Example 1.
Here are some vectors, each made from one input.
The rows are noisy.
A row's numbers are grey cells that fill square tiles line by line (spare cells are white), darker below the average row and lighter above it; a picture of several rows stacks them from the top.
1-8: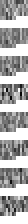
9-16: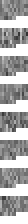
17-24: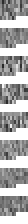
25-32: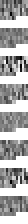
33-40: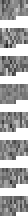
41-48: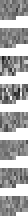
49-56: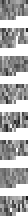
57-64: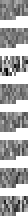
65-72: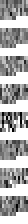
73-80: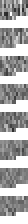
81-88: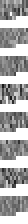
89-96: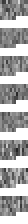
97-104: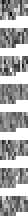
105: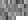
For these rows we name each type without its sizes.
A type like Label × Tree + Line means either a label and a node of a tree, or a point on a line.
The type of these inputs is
Circle × Line.
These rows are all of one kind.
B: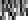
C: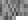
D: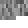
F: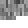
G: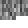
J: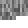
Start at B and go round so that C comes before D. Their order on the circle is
B, C, J, F, G, D.
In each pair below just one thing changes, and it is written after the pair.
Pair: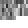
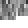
the place on the line
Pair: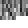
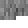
the place on the circle
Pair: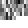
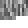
the place on the circle
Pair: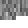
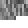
the place on the line
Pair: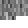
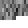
the place on the circle
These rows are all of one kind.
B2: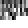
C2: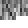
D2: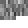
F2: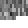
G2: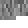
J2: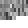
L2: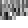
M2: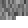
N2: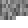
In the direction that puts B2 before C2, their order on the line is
F2, M2, N2, B2, L2, G2, J2, C2, D2.
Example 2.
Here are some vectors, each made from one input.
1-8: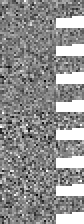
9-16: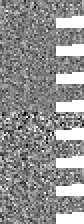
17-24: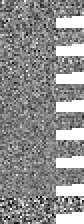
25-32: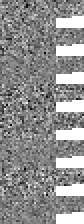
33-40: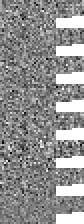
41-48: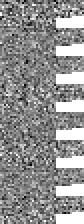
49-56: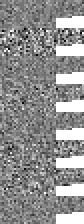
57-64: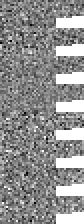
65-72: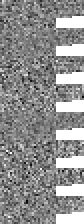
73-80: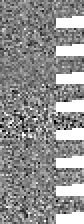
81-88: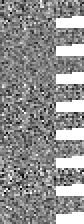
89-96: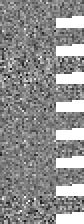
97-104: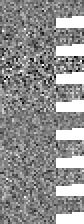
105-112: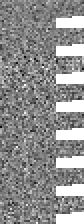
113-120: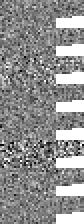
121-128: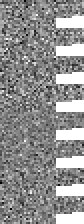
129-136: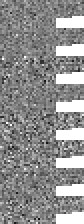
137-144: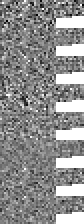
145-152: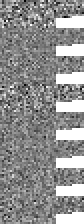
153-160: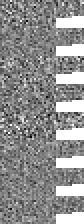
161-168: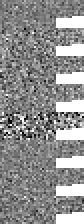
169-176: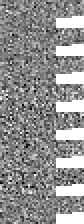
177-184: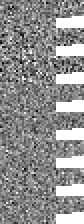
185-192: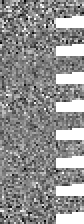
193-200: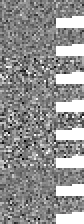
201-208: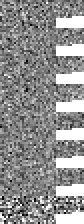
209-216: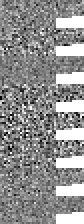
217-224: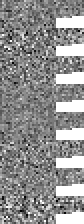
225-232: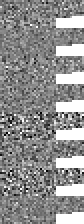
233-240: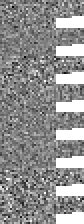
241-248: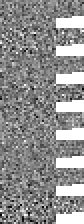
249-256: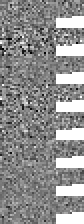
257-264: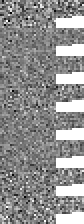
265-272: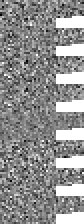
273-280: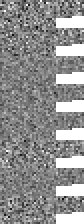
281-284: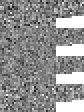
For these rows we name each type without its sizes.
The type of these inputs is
Circle + Line.
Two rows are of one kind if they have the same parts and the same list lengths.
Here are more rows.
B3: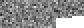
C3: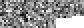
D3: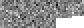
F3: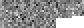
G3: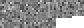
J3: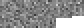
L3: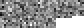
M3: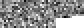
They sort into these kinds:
B3, G3, J3, L3
C3, D3, F3, M3

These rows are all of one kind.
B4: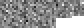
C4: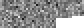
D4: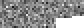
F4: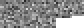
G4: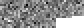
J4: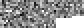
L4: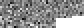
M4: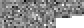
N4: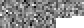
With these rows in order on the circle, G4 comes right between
C4 and L4.
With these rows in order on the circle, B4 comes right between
D4 and N4.
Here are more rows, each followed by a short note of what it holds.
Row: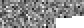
a point on a circle
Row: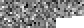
a point on a circle
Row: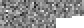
a point on a circle
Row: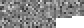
a point on a line
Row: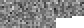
a point on a line
